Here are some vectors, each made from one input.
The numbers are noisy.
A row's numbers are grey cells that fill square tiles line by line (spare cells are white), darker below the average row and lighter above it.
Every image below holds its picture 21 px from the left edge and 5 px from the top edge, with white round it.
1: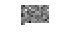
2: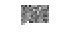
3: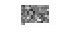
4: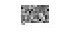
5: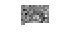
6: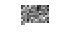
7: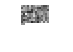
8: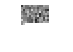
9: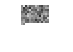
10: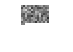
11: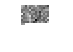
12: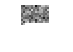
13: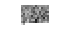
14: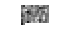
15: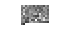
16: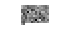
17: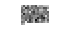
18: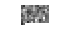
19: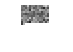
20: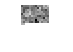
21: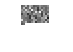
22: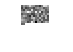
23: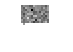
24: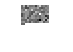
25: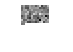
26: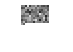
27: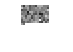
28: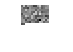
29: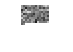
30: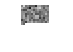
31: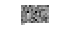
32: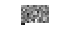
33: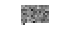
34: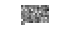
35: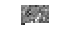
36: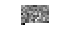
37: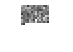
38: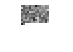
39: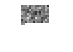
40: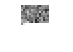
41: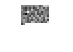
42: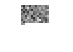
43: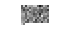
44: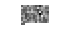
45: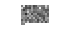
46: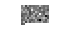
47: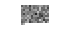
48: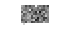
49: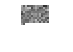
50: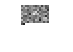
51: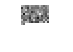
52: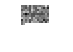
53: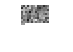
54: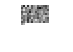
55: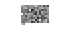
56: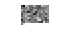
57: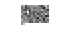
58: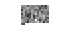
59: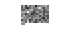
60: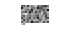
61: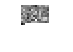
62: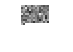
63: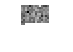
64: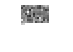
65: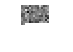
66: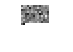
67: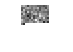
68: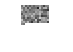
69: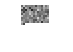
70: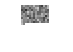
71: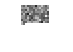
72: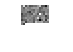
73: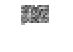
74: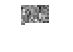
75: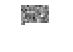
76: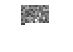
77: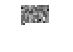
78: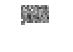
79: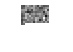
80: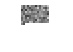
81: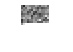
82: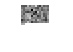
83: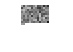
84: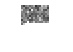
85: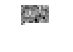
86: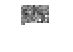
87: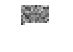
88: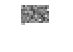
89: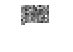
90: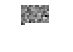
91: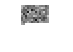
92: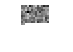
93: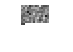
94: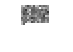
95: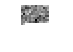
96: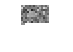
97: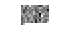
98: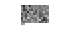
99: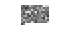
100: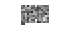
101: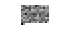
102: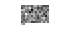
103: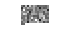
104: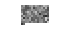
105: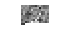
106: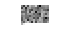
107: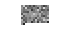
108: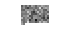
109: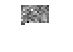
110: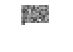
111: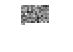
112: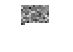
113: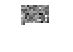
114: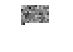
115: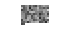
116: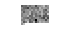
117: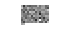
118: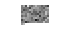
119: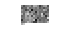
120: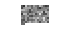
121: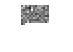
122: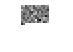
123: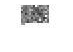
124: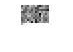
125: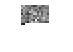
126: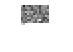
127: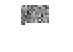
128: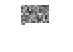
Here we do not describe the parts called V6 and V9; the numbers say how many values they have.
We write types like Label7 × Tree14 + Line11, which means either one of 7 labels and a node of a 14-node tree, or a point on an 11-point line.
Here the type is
Bool × Bool × Bool × Bool × (Circle8 + Unit) × V6 × V9.
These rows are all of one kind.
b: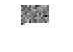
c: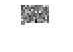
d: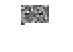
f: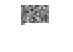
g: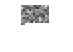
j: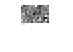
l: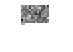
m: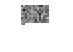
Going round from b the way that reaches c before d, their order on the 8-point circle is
b, f, m, c, j, l, d, g.
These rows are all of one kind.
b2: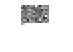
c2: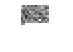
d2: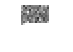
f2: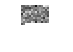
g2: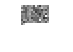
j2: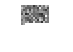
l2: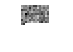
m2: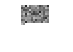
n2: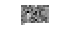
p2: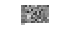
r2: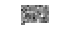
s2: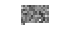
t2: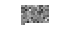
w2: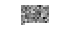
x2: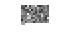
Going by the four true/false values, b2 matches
d2, g2, j2 and s2.
